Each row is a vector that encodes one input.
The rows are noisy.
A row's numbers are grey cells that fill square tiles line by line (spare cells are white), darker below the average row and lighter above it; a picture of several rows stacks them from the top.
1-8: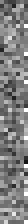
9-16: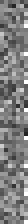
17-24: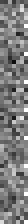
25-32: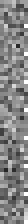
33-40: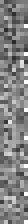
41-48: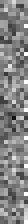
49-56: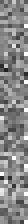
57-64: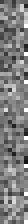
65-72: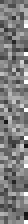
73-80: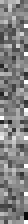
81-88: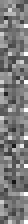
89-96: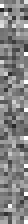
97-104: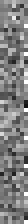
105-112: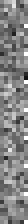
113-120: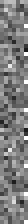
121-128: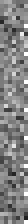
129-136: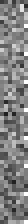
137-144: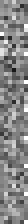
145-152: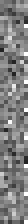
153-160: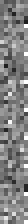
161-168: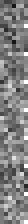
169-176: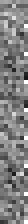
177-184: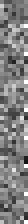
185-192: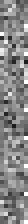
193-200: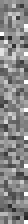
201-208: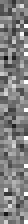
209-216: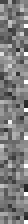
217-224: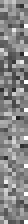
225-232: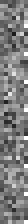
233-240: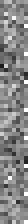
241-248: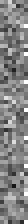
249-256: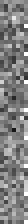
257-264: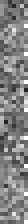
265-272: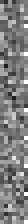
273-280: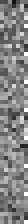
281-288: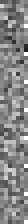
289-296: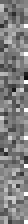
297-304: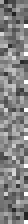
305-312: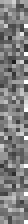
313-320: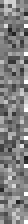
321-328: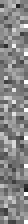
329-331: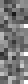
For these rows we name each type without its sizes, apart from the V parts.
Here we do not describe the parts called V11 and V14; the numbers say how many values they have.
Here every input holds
either a value of V11 and a value of V14, or a list of points on a line.
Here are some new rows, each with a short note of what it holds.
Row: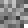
a value of V11 and a value of V14
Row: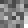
a list of two items
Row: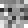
the empty list
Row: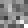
a value of V11 and a value of V14
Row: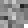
a value of V11 and a value of V14
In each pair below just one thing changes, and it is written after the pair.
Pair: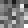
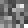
the place on the line in item 1 of the list
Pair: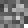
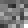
the place on the line in item 1 of the list
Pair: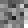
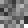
the place on the line in item 1 of the list
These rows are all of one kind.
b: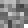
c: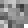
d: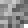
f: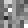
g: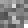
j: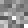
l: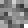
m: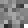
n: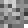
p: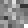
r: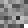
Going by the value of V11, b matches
d and n.
